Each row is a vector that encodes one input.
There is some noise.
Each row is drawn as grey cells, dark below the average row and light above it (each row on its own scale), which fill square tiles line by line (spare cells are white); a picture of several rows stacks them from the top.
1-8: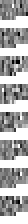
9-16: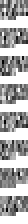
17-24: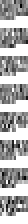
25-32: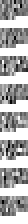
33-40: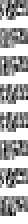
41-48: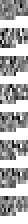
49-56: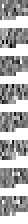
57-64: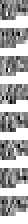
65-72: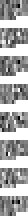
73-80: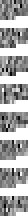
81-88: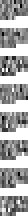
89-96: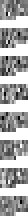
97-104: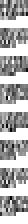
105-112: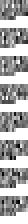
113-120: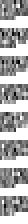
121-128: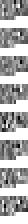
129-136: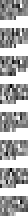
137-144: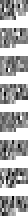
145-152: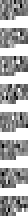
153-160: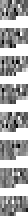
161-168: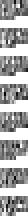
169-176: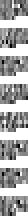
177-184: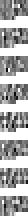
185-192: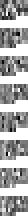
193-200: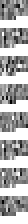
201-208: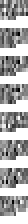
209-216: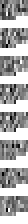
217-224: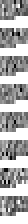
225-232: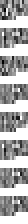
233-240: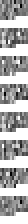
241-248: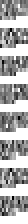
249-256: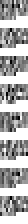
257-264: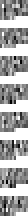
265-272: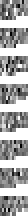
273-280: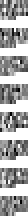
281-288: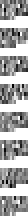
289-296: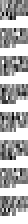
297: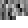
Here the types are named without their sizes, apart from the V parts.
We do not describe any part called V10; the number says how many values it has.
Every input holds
a list of items, each a true/false value and a value of V10.
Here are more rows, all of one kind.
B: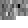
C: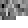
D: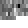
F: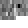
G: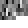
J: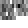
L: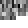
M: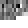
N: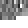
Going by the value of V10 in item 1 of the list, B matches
D, F and J.
